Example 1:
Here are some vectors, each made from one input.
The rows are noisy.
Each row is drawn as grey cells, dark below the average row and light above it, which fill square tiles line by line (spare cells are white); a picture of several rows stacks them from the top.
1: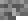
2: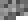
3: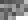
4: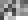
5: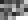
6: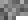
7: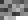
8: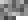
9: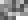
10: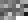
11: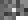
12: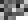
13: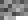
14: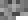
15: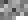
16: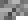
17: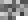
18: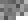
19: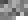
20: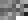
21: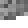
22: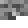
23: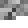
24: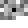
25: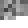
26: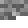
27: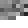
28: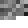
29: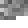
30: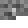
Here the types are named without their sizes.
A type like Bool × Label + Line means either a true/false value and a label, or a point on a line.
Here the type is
Label.
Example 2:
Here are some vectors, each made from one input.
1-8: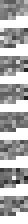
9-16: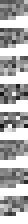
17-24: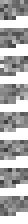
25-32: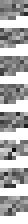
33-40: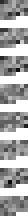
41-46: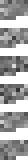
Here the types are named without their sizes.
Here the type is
Label.
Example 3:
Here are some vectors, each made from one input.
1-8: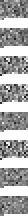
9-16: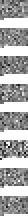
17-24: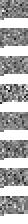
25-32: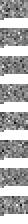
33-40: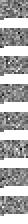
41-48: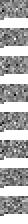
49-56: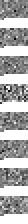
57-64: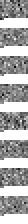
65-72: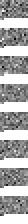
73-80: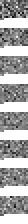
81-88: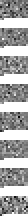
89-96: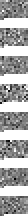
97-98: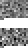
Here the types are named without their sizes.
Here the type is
Bool × Bool × Bool × Bool + Unit.
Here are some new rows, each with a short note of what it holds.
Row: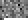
four true/false values
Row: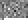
four true/false values
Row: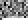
a fixed value
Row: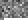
four true/false values
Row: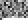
a fixed value
